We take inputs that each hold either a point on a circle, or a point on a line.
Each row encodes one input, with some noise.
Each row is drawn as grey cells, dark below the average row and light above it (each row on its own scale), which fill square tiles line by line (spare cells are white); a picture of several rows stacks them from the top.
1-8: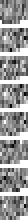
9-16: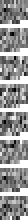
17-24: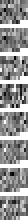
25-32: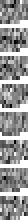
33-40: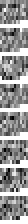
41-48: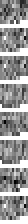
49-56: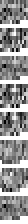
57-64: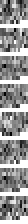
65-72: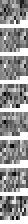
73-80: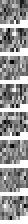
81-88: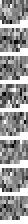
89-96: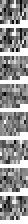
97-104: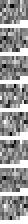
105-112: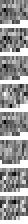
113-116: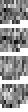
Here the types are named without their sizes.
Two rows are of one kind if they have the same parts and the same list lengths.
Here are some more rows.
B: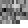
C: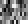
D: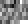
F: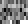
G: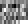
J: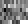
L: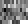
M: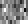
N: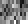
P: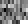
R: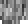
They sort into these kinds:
B, C, F, J, L, N, P
D, G, M, R

